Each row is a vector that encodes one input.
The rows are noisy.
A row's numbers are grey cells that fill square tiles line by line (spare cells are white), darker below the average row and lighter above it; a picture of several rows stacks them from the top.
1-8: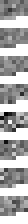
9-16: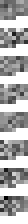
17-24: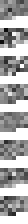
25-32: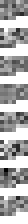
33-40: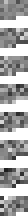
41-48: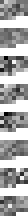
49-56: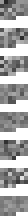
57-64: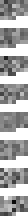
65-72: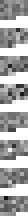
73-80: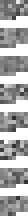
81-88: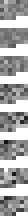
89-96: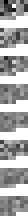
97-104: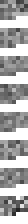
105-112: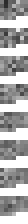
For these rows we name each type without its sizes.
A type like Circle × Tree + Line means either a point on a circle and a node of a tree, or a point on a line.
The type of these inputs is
((Bool × Bool × Bool × Bool + Unit) × Label + Unit) × Label.
